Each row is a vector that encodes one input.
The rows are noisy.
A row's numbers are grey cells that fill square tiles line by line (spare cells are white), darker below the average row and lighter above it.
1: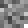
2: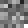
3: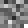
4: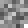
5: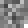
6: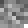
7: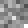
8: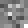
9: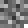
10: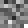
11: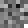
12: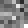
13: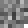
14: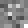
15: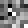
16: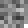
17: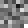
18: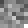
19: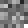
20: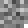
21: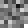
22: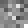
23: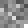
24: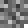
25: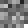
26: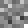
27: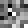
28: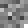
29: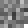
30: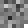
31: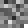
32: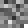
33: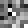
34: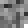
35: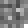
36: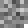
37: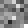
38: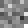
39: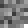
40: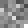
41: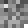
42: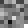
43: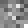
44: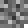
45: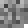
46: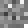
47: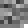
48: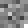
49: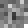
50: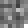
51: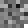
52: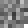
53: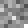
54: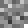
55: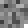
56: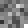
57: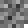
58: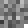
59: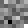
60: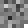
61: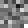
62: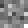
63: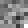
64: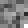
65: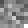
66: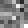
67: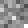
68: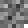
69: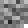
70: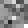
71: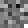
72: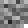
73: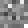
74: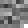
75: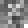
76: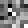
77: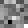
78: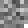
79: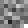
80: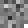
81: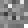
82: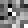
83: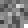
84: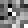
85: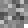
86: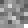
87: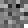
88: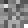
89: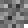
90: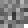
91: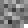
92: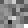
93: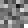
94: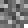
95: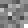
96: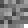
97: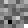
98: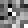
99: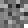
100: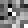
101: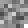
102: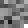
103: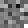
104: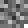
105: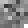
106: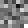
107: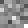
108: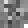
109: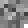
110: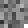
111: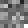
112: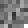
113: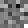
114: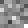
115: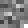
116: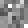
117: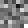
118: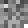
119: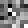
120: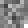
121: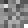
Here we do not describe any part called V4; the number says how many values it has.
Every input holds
a list of up to two items, each a true/false value and a value of V4.
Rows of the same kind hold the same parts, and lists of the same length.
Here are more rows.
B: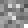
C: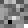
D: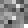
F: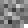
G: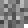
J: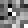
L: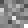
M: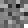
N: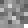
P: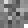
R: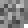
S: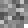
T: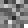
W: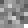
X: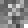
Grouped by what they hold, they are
B, C, D, F, G, L, N, P, R, S, W, X
J
M, T

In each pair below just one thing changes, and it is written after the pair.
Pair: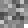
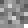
the value of V4 in item 1 of the list
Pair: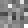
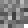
the true/false value in item 1 of the list
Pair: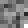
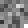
the value of V4 in item 1 of the list
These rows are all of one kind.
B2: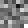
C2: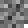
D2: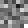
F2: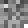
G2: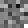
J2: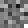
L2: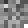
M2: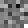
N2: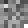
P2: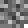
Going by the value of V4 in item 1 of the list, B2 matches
D2, G2, J2 and M2.
